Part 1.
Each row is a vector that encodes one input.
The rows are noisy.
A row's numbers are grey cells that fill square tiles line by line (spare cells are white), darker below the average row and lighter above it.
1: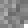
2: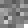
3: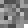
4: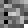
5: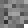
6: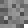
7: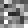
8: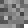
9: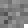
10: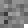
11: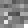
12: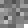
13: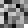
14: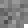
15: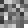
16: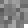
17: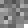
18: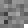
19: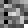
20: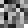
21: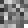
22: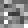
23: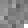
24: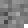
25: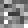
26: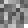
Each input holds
a point on a 4-point line.
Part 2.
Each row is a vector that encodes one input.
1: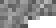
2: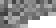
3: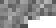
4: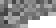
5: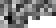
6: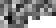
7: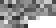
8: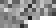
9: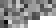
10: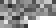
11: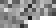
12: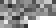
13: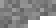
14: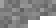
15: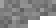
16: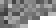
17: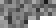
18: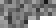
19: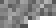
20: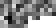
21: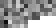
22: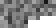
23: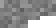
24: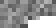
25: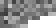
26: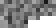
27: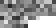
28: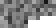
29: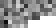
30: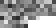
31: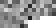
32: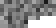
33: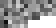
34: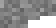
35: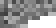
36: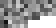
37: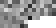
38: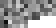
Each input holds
a node of an 8-node tree.
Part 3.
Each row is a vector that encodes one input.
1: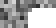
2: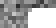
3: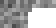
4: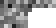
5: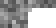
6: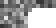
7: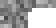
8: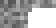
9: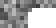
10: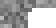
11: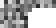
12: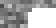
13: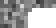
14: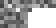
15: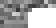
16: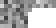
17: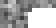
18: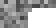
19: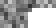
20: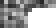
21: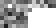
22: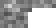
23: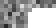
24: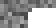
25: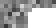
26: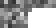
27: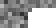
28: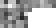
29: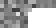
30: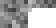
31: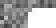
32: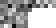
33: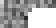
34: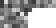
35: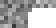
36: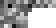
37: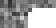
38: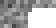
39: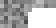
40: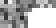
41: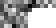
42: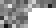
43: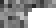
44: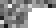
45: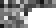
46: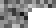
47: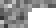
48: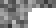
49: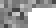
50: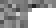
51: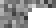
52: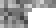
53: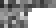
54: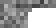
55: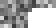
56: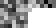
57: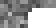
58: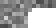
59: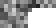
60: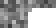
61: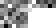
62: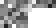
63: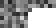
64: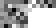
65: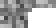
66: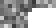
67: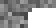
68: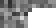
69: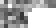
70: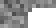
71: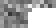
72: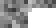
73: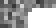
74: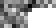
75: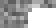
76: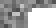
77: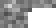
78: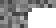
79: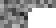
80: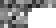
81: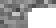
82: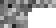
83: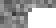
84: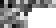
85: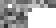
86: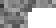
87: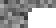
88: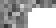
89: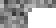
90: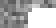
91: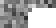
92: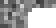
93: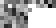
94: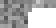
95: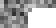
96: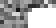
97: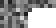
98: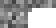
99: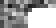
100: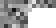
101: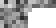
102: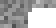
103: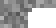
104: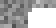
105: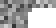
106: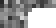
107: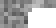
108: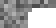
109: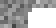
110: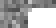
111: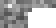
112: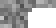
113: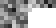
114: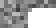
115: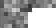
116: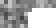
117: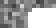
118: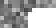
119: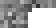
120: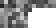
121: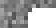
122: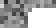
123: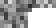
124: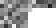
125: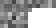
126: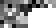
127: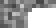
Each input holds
a point on a 15-point circle.
